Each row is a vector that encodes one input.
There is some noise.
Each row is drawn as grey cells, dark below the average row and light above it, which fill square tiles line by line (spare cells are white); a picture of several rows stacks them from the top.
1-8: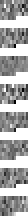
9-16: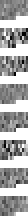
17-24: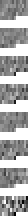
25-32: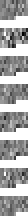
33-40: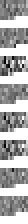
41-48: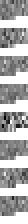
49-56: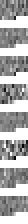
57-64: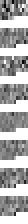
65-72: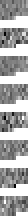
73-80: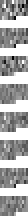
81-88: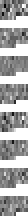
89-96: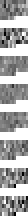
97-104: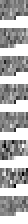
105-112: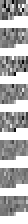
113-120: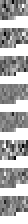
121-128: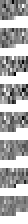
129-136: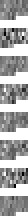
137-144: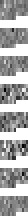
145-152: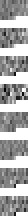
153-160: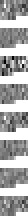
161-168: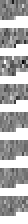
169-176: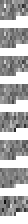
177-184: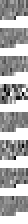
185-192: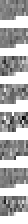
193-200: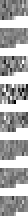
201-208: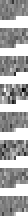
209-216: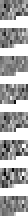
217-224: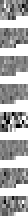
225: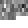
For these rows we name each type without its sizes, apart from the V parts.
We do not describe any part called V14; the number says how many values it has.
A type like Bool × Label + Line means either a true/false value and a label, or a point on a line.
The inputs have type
Bool × V14 + Tree + Unit.
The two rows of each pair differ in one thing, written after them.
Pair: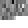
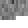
the value of V14
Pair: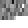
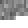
the true/false value
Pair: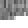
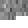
the true/false value
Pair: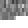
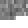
the true/false value
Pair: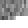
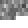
the value of V14
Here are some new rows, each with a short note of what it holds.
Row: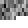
a fixed value
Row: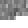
a true/false value and a value of V14
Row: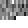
a node of a tree
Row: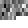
a node of a tree
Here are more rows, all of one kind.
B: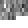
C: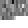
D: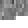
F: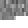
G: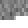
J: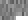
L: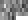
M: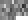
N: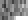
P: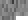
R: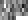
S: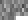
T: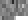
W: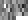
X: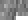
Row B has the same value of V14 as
G, R, S and T.
